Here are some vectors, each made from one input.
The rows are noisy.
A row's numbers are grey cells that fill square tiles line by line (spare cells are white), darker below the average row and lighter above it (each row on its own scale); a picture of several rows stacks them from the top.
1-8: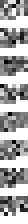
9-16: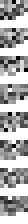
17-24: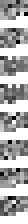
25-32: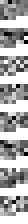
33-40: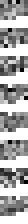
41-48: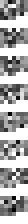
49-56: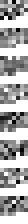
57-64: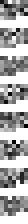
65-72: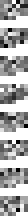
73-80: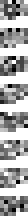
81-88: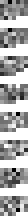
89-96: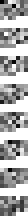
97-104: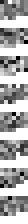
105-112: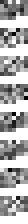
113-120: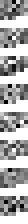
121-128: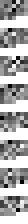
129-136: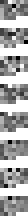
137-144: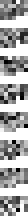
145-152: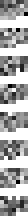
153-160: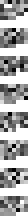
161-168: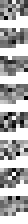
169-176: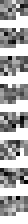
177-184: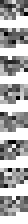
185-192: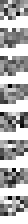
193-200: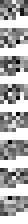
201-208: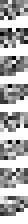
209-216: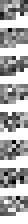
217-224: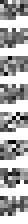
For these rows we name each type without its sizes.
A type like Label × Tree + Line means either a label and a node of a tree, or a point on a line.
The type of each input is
Bool × Bool × Bool × Bool × Line.
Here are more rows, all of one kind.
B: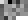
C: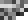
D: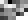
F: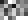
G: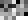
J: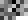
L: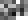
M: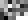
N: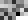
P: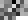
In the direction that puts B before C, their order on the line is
M, N, B, L, P, D, G, C, F, J.
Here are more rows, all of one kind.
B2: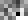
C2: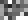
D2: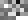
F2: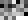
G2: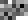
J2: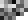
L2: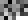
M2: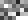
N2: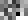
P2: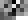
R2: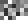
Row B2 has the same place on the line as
D2 and N2.
